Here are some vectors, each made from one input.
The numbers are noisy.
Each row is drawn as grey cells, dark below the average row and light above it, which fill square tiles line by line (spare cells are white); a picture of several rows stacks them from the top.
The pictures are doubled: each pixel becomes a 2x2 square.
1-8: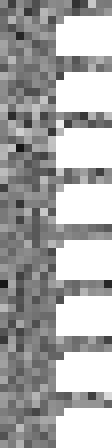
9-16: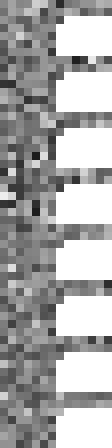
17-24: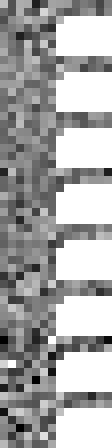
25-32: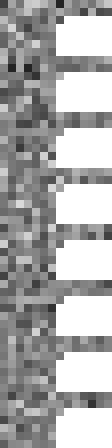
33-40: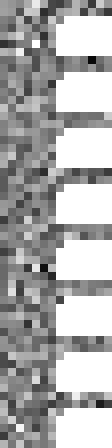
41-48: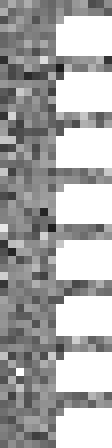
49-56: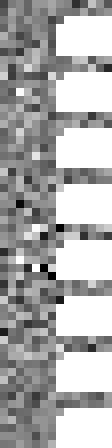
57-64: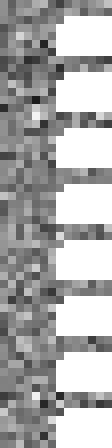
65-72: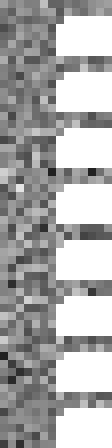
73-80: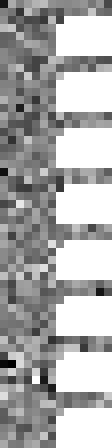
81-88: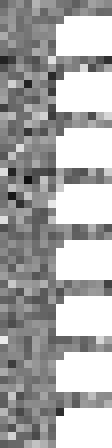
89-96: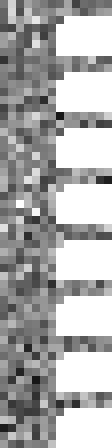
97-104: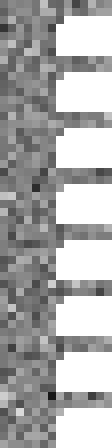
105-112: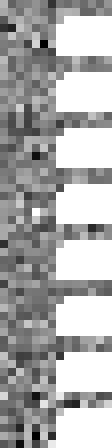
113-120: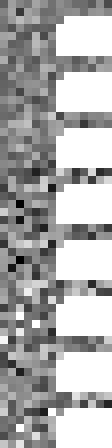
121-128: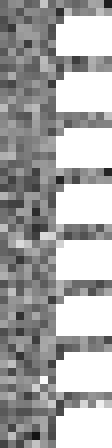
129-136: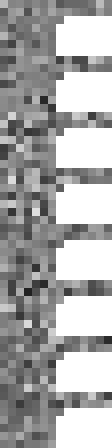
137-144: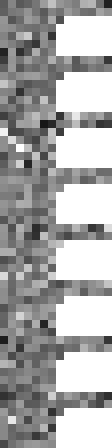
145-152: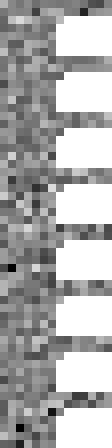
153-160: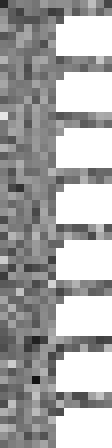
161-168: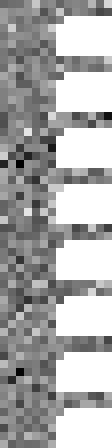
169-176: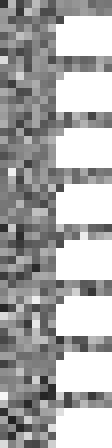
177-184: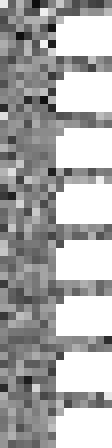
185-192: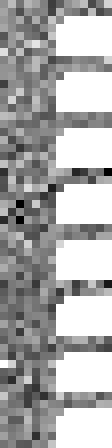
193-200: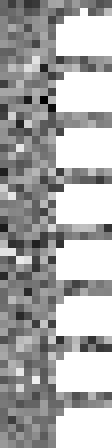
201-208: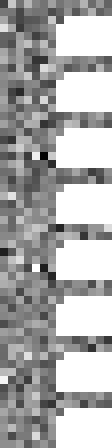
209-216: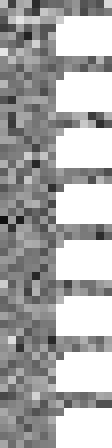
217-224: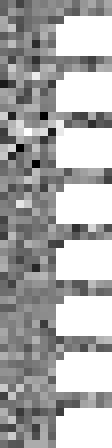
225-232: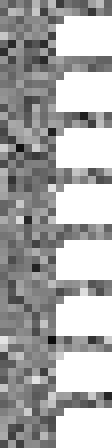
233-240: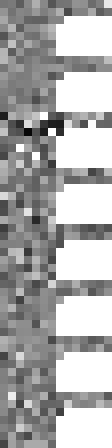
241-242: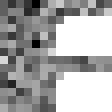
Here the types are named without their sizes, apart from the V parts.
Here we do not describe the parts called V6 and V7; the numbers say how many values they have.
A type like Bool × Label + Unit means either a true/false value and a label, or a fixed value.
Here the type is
Bool × Bool × Bool × List(V6) + Tree × (Tree + V7).
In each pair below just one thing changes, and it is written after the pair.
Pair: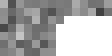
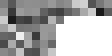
the value of V7
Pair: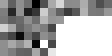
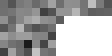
the value of V7
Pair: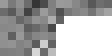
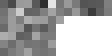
the node of the tree
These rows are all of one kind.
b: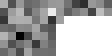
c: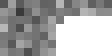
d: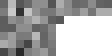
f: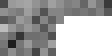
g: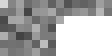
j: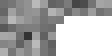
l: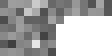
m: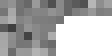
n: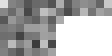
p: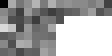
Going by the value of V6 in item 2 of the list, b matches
d and f.
